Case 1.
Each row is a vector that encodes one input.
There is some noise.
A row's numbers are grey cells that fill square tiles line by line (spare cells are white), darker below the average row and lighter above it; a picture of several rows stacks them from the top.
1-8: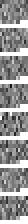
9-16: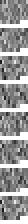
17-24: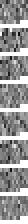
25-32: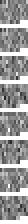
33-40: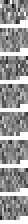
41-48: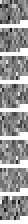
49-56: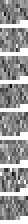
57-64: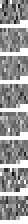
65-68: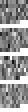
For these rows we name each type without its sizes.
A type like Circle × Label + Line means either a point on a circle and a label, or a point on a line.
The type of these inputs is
Bool × (Tree + Unit).
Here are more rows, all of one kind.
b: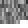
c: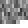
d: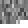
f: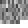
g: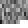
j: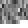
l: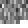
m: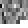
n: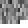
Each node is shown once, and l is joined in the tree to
b.
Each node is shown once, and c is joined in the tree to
d, f, g and j.
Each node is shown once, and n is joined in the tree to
d and m.
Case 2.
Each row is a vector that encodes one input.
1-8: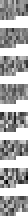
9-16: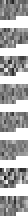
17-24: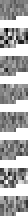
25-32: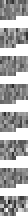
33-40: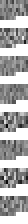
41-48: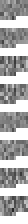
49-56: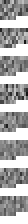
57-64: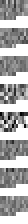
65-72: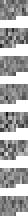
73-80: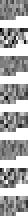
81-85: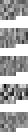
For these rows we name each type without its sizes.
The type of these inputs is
List(Line).
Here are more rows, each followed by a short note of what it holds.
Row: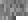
a list of two items
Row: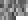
a list of two items
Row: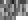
a list of two items
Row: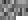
a list of two items
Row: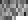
the empty list
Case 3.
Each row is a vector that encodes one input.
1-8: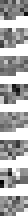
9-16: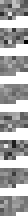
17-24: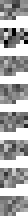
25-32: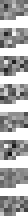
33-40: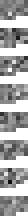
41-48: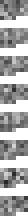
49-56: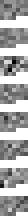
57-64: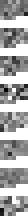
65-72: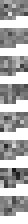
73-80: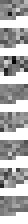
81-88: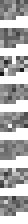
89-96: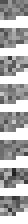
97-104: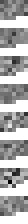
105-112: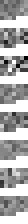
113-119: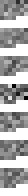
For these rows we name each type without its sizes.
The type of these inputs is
Bool × Line.
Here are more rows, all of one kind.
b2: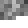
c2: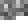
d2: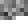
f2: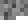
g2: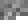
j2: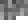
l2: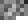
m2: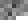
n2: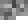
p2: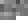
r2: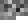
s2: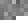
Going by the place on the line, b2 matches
d2, f2, l2 and n2.
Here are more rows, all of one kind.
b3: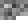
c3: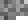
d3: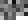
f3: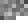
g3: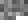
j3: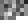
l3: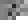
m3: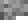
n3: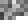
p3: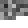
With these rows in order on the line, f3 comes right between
g3 and j3.
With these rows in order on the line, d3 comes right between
b3 and l3.
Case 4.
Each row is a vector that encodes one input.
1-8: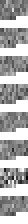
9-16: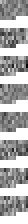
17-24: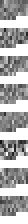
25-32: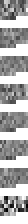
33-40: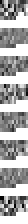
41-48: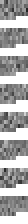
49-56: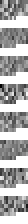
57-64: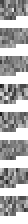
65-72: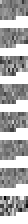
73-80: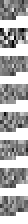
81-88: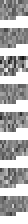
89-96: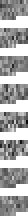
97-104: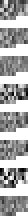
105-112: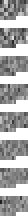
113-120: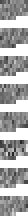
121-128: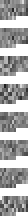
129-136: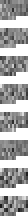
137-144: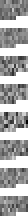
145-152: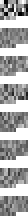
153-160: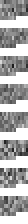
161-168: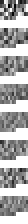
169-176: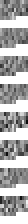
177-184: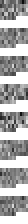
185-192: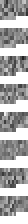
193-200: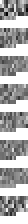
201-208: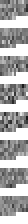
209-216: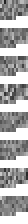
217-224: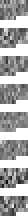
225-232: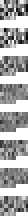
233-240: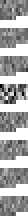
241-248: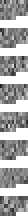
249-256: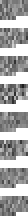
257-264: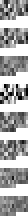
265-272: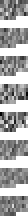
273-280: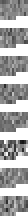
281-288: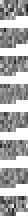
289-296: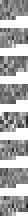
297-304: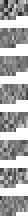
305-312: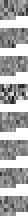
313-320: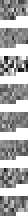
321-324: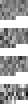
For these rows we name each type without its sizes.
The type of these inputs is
Line × Tree.
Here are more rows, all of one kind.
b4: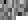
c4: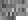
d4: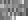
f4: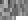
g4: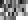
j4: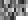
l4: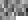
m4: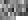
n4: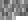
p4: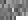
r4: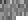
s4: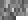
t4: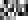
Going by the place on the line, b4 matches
j4, p4 and s4.
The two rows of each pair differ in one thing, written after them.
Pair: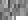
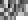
the place on the line
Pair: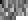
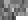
the node of the tree
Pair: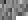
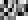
the node of the tree
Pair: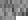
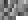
the place on the line
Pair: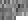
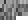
the place on the line
